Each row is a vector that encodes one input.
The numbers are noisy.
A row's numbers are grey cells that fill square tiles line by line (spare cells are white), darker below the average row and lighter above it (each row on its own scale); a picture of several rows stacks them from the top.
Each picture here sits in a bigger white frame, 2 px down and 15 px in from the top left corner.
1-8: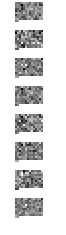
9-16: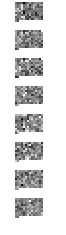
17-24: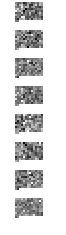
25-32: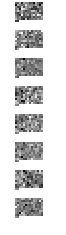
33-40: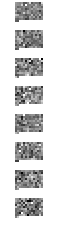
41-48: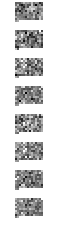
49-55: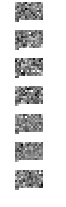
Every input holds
either a fixed value, or one of 6 labels and one of 7 labels.
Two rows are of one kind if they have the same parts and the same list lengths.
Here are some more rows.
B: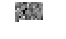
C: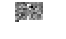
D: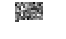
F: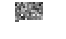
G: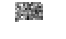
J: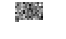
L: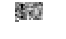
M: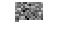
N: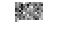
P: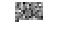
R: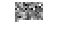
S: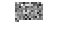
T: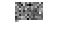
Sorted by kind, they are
B, C, G, J, L, M, N, P, R, S, T
D, F

